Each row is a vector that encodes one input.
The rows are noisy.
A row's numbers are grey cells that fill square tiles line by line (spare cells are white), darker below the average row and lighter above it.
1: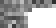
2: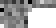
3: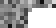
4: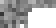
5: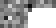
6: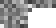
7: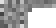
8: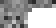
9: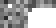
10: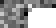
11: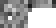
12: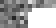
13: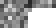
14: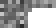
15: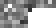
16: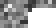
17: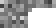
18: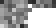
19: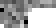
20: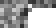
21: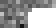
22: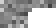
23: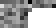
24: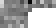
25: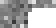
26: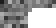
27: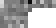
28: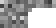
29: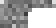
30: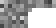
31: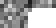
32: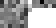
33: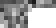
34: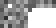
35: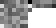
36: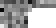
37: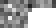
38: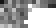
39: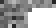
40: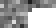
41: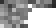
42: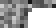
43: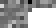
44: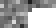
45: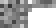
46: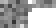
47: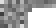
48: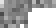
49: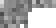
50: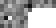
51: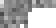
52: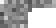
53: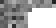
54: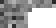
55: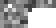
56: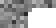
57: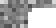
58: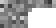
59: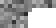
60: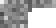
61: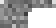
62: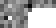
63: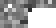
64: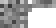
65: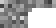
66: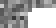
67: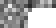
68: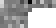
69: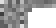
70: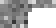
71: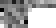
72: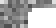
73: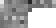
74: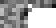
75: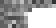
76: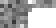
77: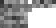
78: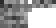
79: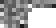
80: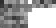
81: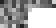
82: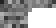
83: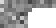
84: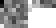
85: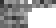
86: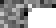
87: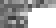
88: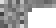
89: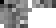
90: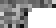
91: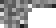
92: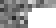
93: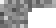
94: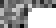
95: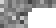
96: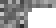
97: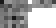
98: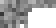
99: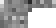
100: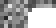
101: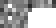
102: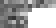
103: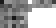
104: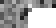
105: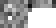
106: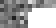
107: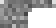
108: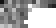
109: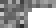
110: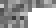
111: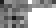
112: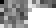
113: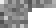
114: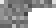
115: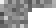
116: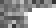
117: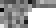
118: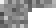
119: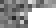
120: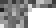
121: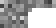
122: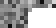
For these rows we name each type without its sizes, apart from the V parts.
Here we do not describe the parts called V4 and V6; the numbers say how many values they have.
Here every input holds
either a label and a value of V4, or four true/false values and a value of V6.
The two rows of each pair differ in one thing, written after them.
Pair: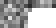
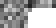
the value of V4
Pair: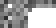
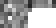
the label
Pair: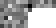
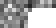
the label
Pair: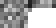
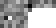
the label
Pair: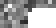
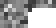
the value of V4
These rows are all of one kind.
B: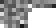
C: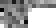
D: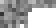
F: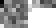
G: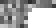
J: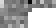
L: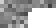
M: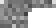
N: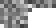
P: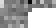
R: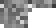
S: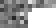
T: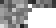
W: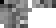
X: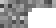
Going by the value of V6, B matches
N, R, T and W.
